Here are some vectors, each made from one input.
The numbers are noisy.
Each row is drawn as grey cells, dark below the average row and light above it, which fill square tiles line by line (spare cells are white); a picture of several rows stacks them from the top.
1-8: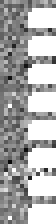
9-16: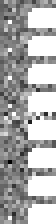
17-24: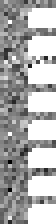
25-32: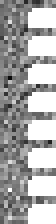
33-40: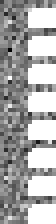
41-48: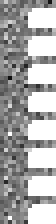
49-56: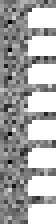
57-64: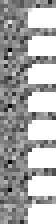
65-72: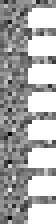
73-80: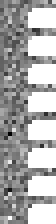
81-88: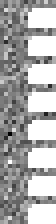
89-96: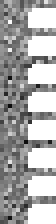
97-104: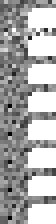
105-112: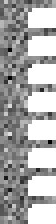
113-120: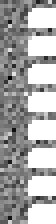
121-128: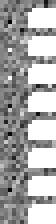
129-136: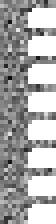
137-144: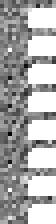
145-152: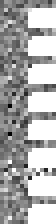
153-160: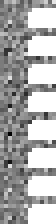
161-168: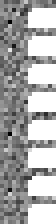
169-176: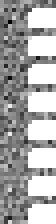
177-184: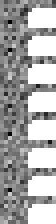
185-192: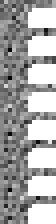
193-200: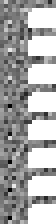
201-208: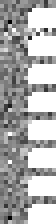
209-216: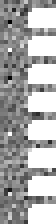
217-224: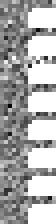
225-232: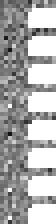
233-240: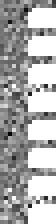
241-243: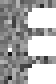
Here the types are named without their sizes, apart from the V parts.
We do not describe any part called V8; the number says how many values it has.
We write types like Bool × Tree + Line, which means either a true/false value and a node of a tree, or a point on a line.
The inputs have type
List(Line × V8).
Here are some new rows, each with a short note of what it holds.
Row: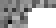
a list of one item
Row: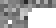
a list of two items
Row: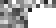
the empty list
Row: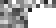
the empty list
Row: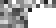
the empty list
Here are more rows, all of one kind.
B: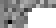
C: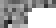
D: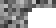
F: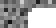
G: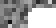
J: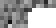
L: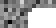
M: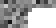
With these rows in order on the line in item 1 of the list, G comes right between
F and J.
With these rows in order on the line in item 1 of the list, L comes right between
B and F.
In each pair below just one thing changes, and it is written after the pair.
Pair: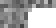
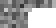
the value of V8 in item 1 of the list
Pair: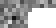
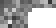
the value of V8 in item 2 of the list
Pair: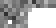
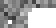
the place on the line in item 1 of the list
